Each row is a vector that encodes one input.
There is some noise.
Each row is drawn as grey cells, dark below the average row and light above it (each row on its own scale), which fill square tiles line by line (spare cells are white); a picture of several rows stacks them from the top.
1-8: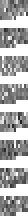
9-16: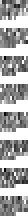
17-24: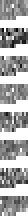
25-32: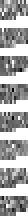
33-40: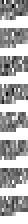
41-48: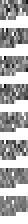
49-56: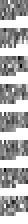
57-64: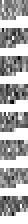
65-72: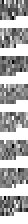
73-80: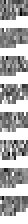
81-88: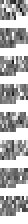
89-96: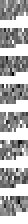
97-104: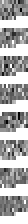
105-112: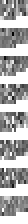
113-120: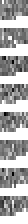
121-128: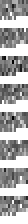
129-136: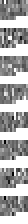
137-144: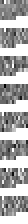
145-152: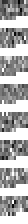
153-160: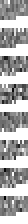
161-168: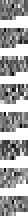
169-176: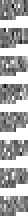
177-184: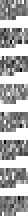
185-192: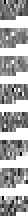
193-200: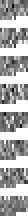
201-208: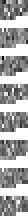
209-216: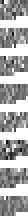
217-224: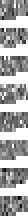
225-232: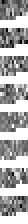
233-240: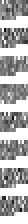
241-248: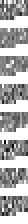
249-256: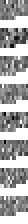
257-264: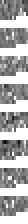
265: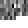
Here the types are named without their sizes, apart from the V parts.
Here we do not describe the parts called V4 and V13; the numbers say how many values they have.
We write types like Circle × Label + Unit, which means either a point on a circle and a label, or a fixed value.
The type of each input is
Bool × V4 × V13 + Line.
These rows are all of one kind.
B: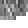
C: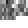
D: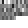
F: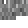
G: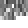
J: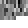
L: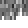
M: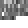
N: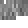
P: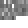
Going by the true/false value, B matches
J and L.
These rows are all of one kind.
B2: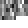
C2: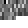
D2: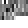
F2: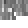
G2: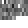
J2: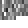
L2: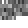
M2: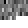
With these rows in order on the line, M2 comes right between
C2 and F2.
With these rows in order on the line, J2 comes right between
D2 and G2.
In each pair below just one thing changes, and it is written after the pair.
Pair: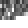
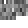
the true/false value
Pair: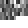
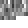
the value of V13
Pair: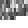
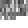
the true/false value
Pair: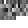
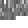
the true/false value
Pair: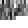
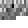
the value of V4
